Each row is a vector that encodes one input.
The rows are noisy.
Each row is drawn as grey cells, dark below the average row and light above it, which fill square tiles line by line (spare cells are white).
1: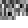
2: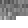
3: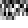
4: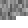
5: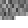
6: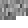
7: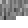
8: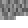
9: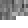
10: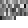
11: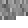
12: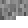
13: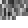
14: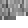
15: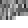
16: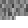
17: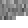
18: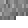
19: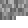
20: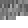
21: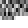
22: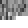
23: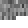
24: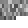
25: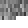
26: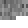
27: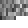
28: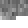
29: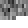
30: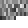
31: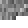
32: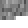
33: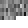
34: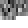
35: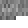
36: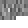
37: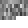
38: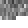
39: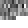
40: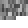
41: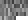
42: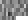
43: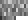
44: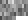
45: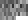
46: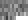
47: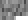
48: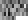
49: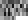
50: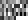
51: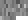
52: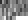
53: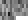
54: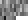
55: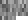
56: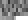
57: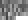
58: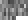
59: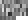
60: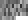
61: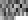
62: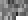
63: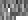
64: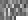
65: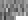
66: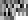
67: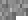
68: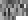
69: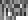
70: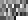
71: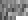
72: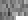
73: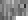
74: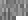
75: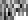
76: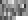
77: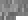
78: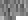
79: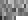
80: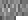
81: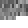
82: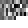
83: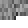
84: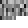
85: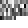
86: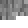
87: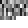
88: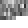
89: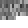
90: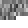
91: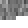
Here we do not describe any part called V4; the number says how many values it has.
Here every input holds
a value of V4, together with either a point on a 5-point line, or a point on a 6-point line.
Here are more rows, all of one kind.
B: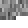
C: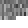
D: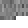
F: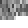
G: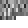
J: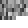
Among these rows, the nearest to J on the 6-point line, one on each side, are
C and G.
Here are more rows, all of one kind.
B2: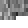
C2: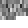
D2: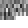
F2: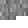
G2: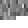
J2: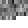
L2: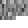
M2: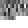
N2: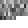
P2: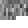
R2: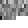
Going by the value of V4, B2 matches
C2, F2 and P2.
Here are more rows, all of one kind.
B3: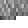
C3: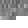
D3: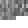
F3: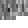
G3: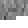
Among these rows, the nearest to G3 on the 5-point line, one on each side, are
B3 and D3.
